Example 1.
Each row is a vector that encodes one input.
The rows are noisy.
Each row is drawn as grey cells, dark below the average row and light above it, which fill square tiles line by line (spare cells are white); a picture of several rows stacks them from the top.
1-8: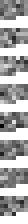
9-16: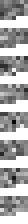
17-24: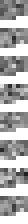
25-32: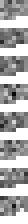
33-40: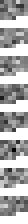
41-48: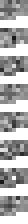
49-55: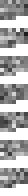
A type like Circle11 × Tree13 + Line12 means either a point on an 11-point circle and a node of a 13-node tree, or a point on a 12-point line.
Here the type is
Circle5.
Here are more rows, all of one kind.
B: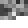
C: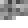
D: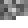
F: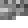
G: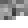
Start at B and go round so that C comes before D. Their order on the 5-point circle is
B, C, G, F, D.
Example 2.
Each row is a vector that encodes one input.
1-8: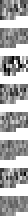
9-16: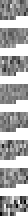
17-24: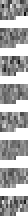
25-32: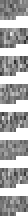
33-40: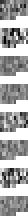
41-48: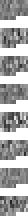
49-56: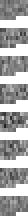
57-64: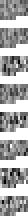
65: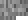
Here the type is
Line7.
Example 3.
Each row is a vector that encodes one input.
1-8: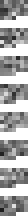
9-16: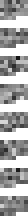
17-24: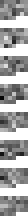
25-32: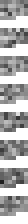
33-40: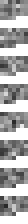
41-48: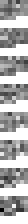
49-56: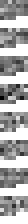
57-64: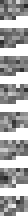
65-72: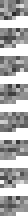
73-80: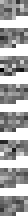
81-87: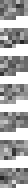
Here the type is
Circle10.
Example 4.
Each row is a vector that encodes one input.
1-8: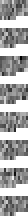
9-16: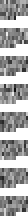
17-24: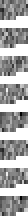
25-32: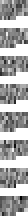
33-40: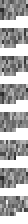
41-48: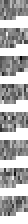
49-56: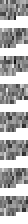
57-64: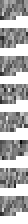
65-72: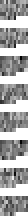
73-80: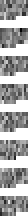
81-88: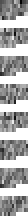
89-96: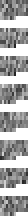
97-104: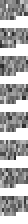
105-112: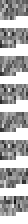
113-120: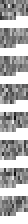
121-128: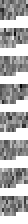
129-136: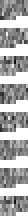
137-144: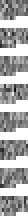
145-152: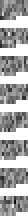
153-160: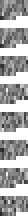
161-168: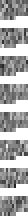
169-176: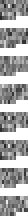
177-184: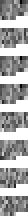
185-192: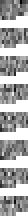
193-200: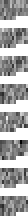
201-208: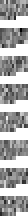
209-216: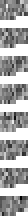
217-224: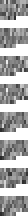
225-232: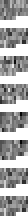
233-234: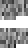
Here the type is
Label12.
